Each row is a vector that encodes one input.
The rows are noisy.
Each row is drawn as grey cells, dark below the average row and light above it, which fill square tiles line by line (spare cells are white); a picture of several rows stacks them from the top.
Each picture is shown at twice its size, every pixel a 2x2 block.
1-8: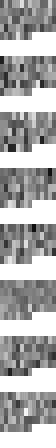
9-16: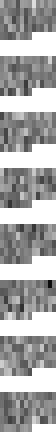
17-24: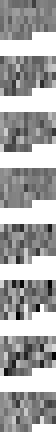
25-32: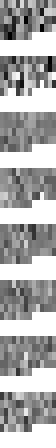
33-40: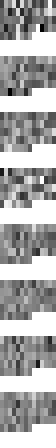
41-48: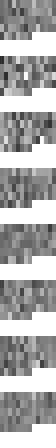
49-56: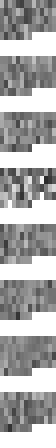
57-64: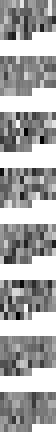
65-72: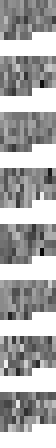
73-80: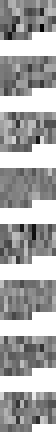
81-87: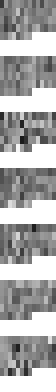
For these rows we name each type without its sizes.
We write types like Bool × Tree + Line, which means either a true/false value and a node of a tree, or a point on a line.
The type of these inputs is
(Bool × Bool × Bool × Bool + Line) × Label.
